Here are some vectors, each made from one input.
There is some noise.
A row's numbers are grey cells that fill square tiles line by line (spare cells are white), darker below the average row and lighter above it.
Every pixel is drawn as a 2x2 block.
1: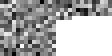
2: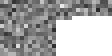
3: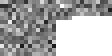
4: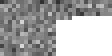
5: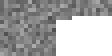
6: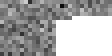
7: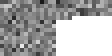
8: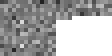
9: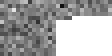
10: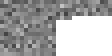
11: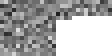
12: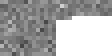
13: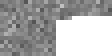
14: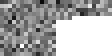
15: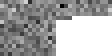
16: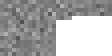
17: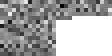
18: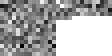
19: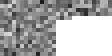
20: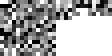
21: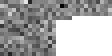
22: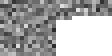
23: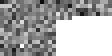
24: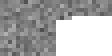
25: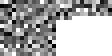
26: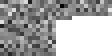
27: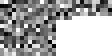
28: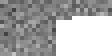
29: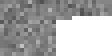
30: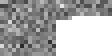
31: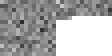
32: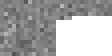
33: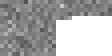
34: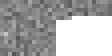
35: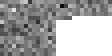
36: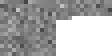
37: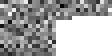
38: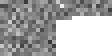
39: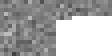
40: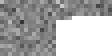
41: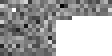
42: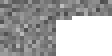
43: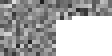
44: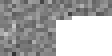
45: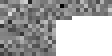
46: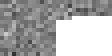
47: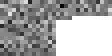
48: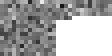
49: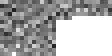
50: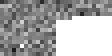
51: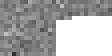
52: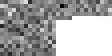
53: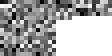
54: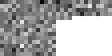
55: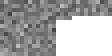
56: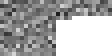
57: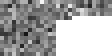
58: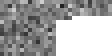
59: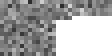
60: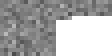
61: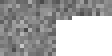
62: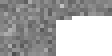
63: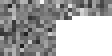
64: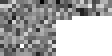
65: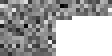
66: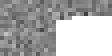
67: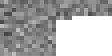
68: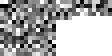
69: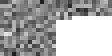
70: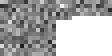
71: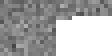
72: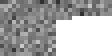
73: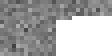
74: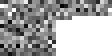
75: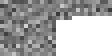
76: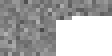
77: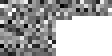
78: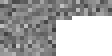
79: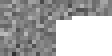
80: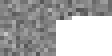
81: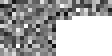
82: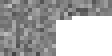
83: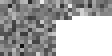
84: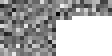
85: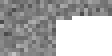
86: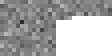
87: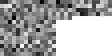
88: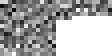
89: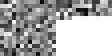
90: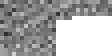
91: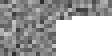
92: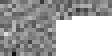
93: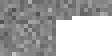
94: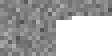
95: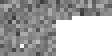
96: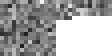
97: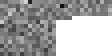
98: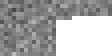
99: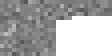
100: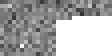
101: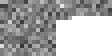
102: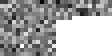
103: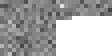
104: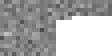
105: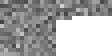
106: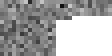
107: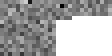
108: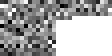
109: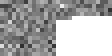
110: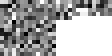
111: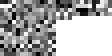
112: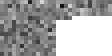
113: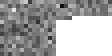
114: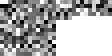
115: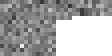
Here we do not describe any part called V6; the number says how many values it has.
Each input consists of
either a point on a 4-point line, or a point on a 5-point line, a true/false value and a value of V6.
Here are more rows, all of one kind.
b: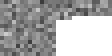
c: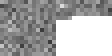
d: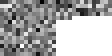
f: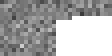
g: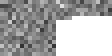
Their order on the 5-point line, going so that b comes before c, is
b, d, f, c, g.
